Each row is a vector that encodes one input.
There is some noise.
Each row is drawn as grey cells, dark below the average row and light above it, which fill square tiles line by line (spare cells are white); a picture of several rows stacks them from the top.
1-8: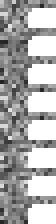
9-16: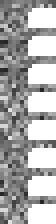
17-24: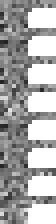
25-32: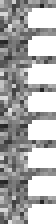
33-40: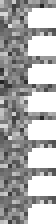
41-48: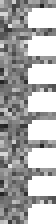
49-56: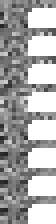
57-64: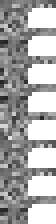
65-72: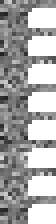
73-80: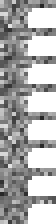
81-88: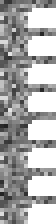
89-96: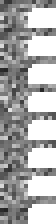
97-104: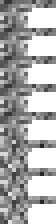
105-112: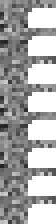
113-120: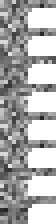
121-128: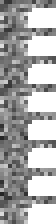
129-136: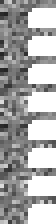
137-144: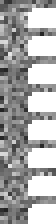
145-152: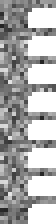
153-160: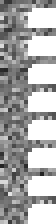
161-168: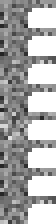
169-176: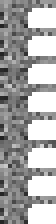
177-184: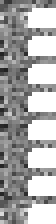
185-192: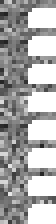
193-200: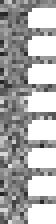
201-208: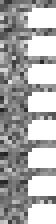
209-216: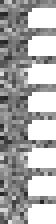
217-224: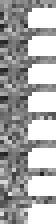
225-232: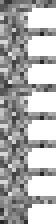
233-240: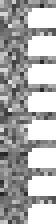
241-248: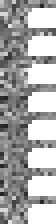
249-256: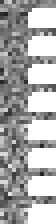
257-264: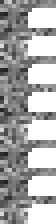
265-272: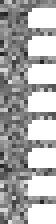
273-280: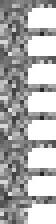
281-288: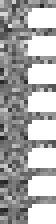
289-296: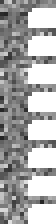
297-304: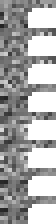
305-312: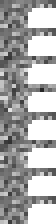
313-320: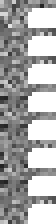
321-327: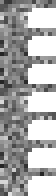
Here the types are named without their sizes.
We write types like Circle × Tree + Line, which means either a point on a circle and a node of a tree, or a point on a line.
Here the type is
Line.
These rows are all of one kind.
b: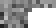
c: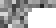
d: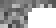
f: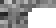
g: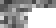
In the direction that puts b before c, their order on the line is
g, d, f, b, c.
